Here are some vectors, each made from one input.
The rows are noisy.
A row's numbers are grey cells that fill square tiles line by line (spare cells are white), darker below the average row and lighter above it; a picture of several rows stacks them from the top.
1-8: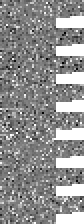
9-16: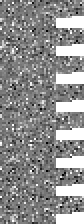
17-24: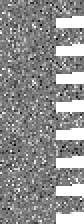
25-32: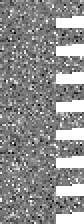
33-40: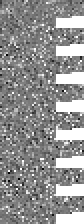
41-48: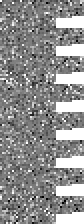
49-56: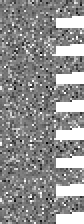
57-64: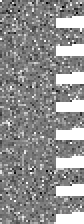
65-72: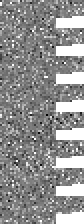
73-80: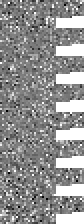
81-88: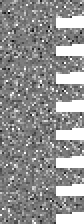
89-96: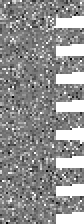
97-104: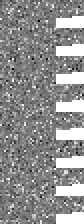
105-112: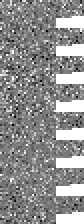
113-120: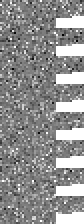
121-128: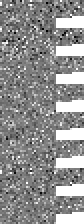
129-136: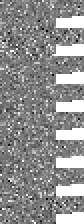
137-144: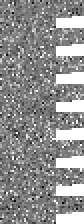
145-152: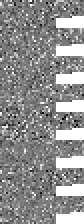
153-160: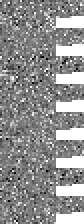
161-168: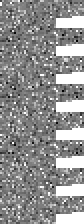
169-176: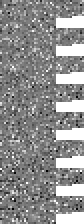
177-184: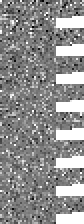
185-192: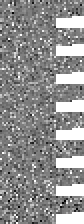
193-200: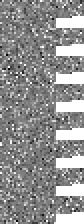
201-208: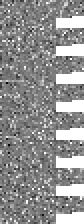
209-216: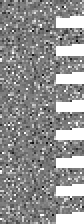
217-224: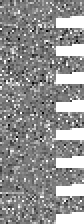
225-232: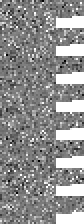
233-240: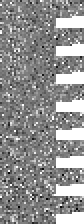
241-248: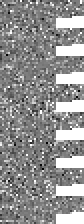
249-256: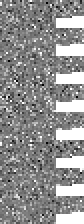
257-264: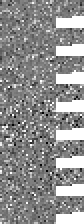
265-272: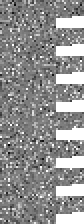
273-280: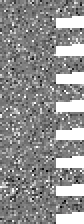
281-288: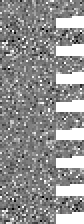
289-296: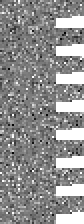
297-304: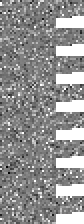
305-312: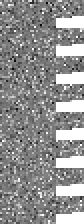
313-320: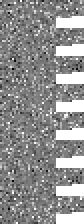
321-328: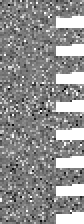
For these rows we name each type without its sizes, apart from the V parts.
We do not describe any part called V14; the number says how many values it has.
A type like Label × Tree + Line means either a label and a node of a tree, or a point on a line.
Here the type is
(Circle + Line × V14) × Line.
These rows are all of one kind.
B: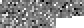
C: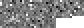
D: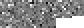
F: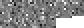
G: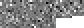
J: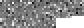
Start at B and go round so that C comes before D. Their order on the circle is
B, C, G, J, D, F.
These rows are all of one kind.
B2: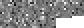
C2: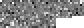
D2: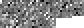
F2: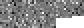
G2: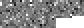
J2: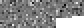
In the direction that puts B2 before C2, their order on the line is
G2, B2, F2, J2, C2, D2.
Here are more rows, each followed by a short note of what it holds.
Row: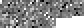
a point on a circle and a point on a line
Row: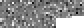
a point on a circle and a point on a line
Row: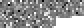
a point on each of two lines and a value of V14
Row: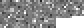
a point on each of two lines and a value of V14
